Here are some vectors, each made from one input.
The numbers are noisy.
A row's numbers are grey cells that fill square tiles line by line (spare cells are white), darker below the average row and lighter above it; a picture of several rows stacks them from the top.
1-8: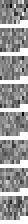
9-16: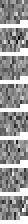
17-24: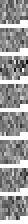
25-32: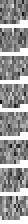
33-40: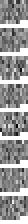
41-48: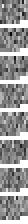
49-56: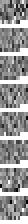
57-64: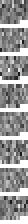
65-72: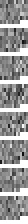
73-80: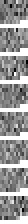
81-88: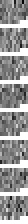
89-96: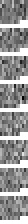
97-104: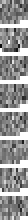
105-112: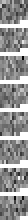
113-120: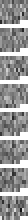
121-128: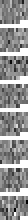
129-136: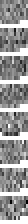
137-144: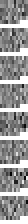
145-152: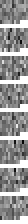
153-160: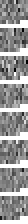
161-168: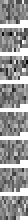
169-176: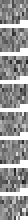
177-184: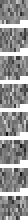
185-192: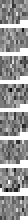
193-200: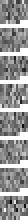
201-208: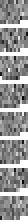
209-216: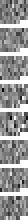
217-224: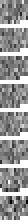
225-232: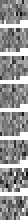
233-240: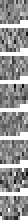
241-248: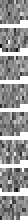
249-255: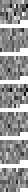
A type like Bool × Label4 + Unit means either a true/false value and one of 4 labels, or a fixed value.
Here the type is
(Circle15 + Line10) × (Tree8 + Unit).
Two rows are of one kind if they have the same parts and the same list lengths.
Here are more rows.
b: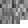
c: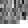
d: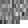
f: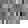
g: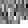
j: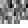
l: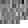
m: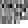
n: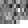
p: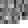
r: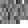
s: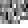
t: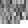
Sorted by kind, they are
b, d, l
c, f, g, n, p
j, m, s, t
r

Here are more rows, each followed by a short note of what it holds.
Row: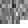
a point on a 15-point circle
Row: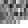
a point on a 15-point circle and a node of an 8-node tree
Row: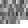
a point on a 15-point circle and a node of an 8-node tree
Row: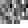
a point on a 10-point line and a node of an 8-node tree
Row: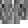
a point on a 10-point line and a node of an 8-node tree
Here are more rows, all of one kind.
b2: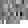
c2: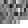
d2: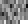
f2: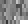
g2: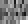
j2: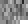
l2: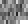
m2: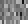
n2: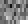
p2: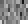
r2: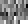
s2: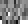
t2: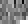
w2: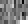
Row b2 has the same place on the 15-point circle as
c2, d2, g2 and l2.
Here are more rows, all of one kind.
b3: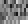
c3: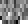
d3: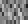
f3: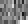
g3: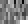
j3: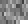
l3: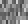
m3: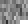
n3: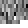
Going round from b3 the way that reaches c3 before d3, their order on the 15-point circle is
b3, l3, m3, c3, d3, f3, j3, n3, g3.
